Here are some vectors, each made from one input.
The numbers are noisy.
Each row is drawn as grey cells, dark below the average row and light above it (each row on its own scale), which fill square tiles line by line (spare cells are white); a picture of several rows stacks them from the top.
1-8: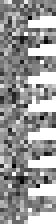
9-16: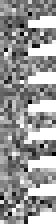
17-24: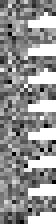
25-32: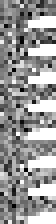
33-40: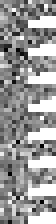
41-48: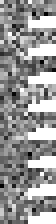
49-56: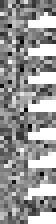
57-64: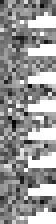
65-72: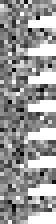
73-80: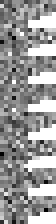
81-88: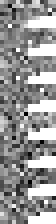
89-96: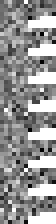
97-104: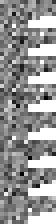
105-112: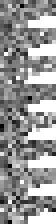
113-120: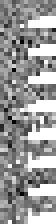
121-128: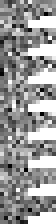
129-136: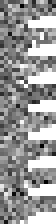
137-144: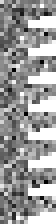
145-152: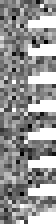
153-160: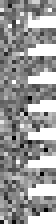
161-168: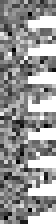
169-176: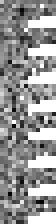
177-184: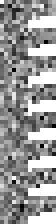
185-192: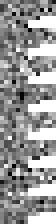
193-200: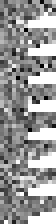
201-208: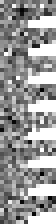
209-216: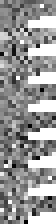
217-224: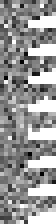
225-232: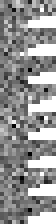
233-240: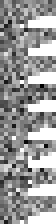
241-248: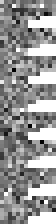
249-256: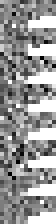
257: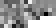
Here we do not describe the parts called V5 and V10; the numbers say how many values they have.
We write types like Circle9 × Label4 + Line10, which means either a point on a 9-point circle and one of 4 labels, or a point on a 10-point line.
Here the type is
(Bool × Label4 + V5) × V10.
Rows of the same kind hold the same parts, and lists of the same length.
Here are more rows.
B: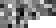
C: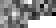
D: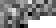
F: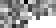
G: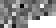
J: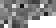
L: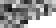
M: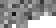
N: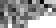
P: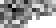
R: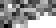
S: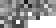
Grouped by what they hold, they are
B, C, D, M, R
F, G, J, L, N, P, S

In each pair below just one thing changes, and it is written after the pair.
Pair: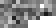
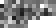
the true/false value
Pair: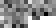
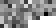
the label
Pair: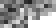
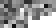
the true/false value
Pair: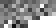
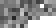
the value of V10
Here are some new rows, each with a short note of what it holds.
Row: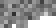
a value of V5 and a value of V10
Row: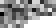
one of 4 labels, a true/false value and a value of V10
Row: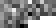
a value of V5 and a value of V10
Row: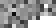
a value of V5 and a value of V10
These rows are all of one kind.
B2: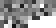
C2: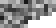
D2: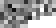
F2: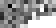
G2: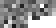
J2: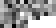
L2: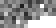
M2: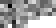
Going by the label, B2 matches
G2 and J2.
